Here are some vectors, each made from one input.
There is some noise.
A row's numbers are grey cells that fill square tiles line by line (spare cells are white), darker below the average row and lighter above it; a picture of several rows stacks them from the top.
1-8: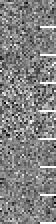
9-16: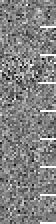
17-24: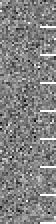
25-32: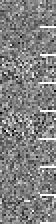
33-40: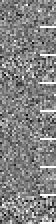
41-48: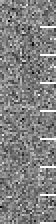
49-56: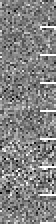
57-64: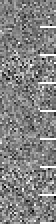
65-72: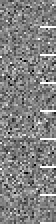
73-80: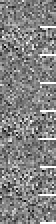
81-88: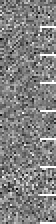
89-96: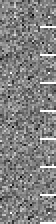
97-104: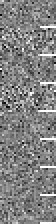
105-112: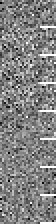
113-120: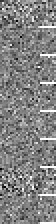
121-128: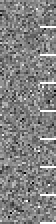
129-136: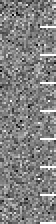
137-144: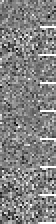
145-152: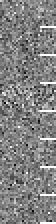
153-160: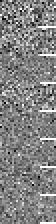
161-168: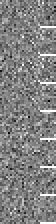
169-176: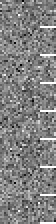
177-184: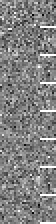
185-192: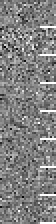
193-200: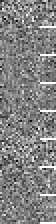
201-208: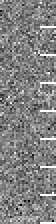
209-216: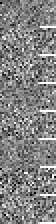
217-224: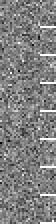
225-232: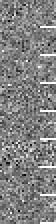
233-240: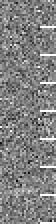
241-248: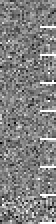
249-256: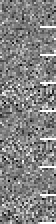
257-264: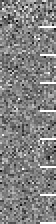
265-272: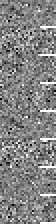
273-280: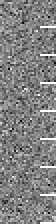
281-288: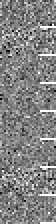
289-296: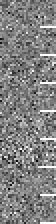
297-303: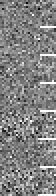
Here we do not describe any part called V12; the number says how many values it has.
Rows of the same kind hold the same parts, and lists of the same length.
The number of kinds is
2.
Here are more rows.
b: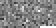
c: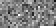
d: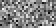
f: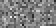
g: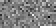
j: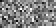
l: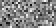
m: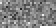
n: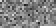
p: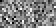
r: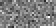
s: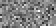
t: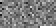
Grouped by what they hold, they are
b, c, f, g, m, n, r, s, t
d, j, l, p

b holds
a point on a 17-point circle and a value of V12.
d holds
a point on an 8-point line.
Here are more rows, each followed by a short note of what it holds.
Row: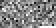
a point on an 8-point line
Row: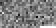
a point on a 17-point circle and a value of V12
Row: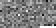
a point on a 17-point circle and a value of V12
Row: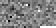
a point on a 17-point circle and a value of V12
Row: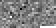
a point on a 17-point circle and a value of V12
